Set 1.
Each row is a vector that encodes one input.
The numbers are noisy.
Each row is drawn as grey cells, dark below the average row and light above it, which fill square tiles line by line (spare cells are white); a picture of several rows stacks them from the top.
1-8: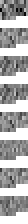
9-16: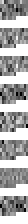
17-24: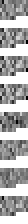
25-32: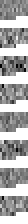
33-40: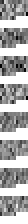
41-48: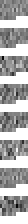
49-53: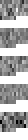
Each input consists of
a node of a 9-node tree.
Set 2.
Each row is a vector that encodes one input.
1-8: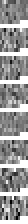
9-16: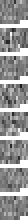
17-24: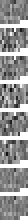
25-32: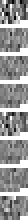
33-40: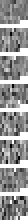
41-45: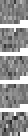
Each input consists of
a point on a 6-point line.
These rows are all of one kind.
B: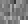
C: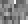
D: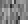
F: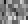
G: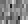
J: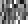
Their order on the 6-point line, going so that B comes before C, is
F, B, D, G, C, J.
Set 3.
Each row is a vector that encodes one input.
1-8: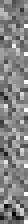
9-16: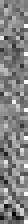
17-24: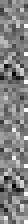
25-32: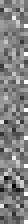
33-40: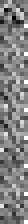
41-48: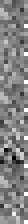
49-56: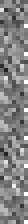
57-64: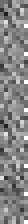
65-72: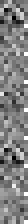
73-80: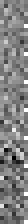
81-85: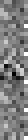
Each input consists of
a point on an 8-point line.
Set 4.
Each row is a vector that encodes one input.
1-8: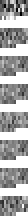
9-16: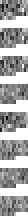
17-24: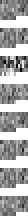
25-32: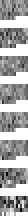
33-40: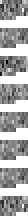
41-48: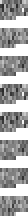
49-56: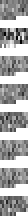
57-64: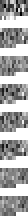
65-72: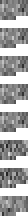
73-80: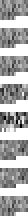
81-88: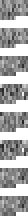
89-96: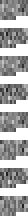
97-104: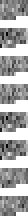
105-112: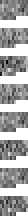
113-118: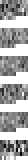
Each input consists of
either a fixed value, or three true/false values.
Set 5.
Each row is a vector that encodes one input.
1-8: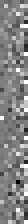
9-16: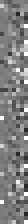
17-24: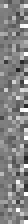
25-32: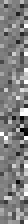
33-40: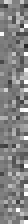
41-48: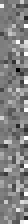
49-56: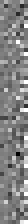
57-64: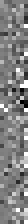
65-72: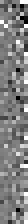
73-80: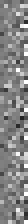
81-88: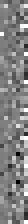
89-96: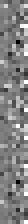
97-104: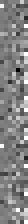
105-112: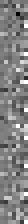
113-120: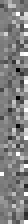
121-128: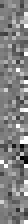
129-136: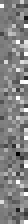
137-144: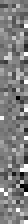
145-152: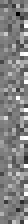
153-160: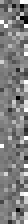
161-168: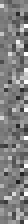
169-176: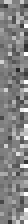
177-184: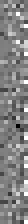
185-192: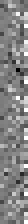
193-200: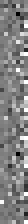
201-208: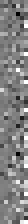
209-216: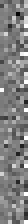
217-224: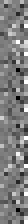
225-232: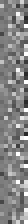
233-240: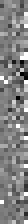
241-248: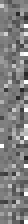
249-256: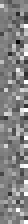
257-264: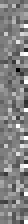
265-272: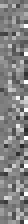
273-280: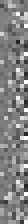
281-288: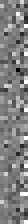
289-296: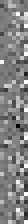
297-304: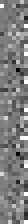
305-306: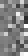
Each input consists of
either a fixed value, or four true/false values.
